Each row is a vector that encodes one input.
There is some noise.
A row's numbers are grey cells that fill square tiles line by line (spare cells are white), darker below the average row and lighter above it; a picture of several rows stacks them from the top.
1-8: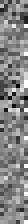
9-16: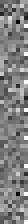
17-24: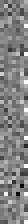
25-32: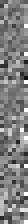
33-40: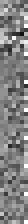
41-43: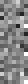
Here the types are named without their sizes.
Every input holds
either a point on a line, or three true/false values.
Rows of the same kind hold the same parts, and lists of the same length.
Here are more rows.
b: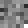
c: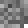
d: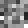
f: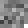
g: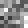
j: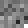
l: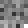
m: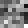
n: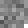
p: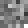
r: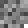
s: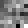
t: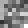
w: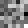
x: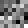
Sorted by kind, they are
b, l, m, s
c, d, f, g, j, n, p, r, t, w, x

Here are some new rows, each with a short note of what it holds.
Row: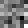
three true/false values
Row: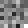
a point on a line
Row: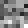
a point on a line
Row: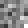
three true/false values
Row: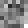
three true/false values
